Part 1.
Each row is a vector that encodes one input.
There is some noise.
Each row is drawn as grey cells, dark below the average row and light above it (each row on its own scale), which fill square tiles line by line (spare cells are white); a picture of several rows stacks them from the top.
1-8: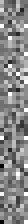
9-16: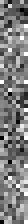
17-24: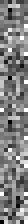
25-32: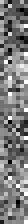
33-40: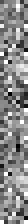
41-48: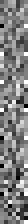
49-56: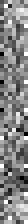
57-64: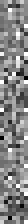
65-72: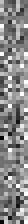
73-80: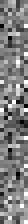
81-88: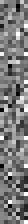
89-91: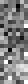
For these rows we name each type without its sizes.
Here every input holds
four true/false values.
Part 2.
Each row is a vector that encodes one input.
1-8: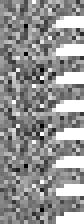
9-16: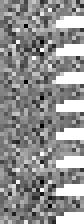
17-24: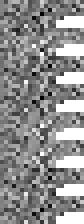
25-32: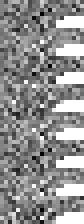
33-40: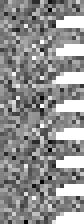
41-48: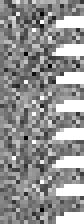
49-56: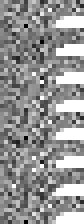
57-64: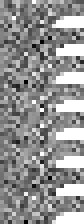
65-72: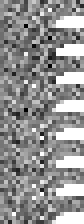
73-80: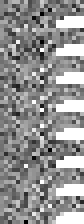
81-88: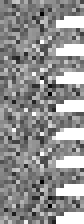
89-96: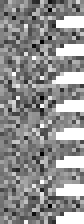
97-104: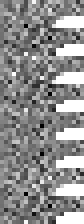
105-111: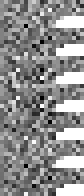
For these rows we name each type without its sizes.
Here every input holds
a point on a line.
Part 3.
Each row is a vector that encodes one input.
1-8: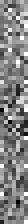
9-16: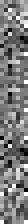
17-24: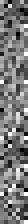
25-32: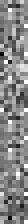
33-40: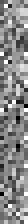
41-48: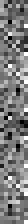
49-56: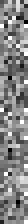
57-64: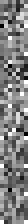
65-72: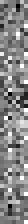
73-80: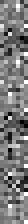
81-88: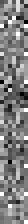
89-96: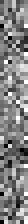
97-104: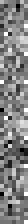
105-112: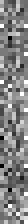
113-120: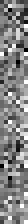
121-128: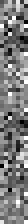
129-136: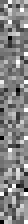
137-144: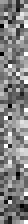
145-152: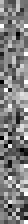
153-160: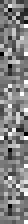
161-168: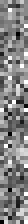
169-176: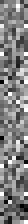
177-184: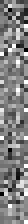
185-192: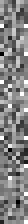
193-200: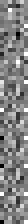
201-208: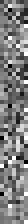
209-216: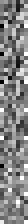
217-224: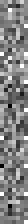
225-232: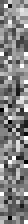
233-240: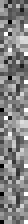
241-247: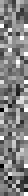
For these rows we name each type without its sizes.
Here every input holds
four true/false values.
